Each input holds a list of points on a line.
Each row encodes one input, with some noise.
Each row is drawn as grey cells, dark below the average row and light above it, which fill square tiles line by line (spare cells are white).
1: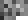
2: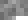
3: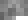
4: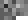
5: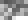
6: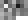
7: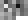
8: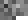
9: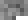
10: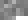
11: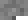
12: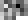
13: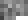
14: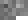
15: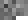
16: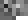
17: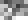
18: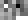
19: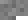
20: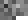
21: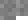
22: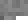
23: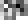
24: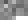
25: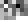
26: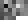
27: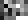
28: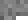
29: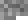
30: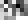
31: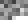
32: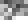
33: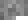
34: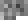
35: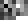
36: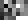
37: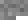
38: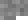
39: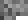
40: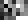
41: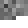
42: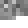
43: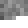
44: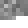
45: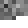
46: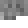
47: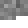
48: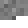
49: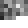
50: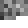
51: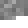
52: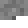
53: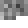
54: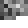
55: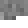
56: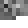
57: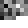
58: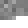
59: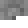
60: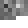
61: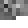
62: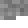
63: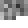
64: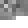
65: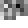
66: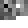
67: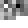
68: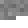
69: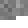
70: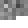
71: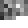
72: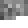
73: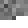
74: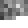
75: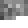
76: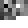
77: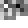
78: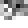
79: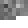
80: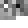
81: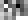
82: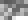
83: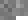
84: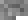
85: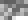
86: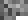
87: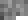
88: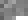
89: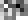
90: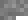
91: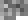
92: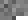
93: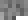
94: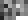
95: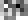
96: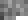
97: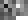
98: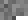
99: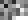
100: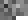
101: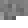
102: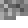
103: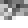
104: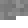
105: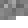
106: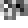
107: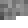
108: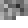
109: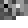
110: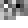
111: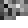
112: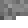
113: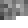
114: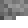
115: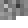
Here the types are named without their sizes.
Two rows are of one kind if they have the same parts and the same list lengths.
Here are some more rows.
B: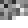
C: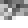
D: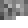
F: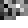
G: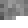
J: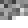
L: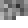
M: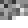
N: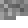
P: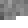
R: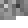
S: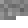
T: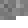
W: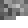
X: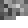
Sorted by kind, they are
B, C, J, M
D, F, G, P, R, W, X
L, N, S, T

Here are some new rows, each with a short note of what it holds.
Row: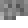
a list of one item
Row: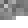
a list of two items
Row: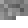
a list of one item
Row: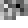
a list of one item
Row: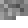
a list of one item
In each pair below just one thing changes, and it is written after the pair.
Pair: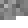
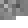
the place on the line in item 2 of the list
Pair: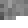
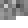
the place on the line in item 1 of the list
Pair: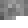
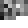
the place on the line in item 1 of the list
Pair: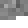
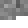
the place on the line in item 1 of the list
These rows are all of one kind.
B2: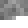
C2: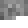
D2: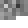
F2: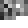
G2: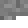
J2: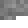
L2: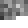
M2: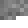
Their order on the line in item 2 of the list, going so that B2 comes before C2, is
D2, L2, M2, B2, J2, G2, F2, C2.
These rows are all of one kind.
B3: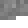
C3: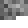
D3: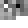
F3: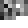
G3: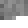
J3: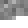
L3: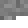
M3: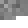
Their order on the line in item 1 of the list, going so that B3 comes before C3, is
B3, C3, L3, D3, M3, G3, F3, J3.
